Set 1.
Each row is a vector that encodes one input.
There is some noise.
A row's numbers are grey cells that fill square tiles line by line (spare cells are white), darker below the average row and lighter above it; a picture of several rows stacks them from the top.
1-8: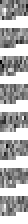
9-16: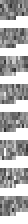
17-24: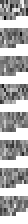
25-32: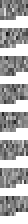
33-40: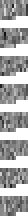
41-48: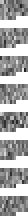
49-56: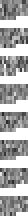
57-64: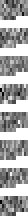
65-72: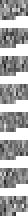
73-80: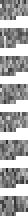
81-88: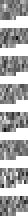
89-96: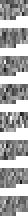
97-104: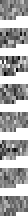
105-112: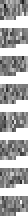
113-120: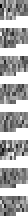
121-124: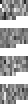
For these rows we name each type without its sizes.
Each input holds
a point on a line, together with either a label, or a point on a line.
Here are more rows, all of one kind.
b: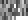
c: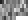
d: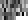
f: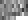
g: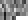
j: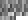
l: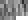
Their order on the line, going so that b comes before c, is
b, f, j, l, g, d, c.
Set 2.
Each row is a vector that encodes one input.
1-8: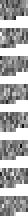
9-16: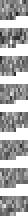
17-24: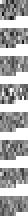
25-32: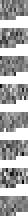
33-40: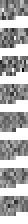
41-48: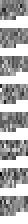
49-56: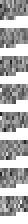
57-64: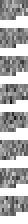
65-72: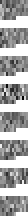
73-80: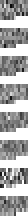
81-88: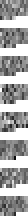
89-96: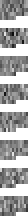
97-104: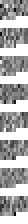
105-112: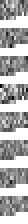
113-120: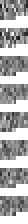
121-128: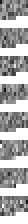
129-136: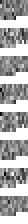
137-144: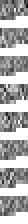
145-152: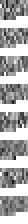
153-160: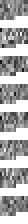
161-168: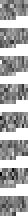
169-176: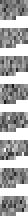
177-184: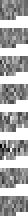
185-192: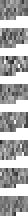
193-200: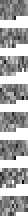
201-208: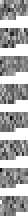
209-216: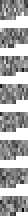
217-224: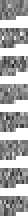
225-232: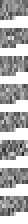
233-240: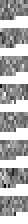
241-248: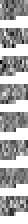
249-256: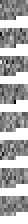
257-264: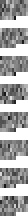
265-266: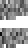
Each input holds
a point on an 8-point line, together with either one of 11 labels, or a point on a 5-point line.
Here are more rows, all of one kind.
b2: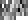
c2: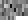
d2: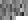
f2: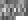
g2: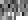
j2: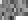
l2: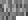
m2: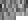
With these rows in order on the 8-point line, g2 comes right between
f2 and m2.
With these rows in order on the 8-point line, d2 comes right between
c2 and l2.
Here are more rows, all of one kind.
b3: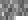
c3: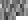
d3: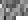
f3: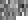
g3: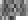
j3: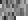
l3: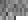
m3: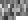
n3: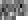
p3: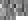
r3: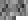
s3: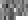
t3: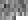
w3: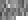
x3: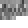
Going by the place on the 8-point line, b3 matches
c3, m3, w3 and x3.
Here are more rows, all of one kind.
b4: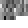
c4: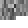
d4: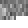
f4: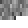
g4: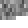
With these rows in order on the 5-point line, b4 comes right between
c4 and g4.
